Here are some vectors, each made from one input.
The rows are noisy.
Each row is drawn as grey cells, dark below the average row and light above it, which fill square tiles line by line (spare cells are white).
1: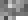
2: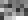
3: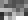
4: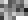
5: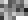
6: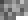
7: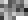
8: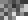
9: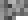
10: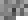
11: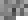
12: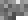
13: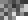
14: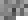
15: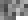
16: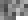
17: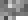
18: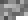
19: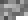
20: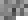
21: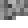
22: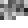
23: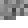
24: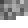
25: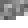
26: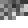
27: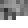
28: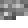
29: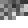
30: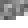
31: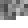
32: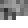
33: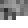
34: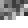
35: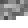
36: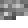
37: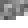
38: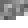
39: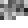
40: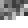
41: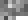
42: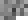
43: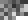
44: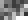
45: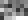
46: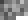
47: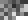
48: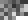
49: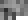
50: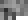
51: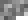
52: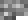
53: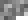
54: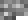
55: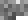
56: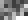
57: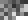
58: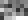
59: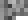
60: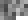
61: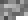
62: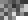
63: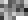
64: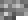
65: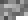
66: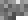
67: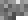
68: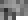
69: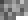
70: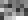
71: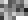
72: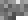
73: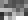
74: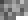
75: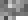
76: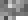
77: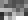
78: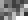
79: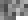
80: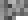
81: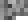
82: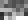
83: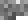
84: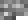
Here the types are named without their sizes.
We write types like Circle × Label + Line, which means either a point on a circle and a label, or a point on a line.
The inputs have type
Label + Line.
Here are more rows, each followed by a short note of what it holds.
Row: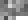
a label
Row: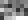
a point on a line
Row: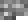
a label
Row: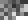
a point on a line
